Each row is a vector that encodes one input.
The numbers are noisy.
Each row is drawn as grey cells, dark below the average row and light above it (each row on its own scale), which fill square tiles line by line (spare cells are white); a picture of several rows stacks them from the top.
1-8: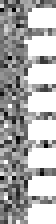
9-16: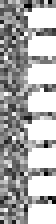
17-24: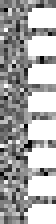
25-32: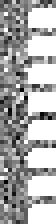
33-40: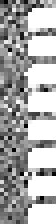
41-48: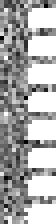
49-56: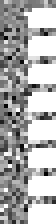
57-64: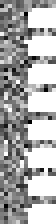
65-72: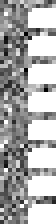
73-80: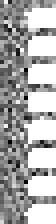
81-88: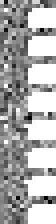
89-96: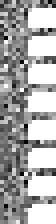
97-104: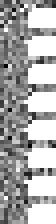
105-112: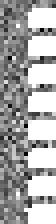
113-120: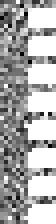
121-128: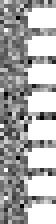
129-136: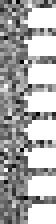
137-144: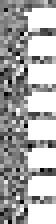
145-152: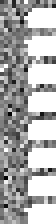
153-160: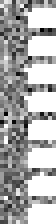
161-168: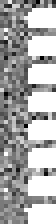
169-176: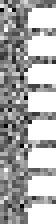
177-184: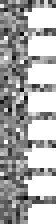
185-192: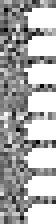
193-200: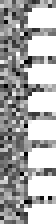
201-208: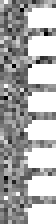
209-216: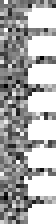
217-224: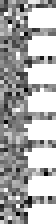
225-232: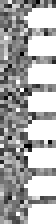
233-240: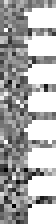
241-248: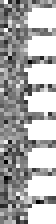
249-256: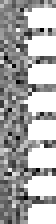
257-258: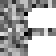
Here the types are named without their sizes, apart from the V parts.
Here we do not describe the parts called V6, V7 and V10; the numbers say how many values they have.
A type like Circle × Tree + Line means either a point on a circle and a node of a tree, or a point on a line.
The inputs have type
(Bool × Line + V6) × (Circle + V7) + V10.
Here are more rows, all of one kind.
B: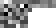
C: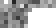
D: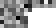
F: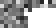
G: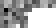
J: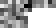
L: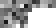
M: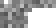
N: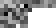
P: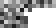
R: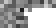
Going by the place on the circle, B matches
D, N and P.
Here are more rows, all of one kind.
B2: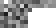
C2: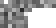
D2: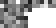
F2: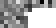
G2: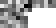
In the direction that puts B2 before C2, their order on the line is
D2, G2, F2, B2, C2.
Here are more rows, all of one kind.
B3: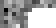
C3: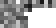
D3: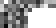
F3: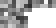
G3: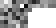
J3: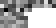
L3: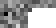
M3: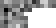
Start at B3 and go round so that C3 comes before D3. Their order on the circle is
B3, F3, G3, L3, C3, D3, J3, M3.
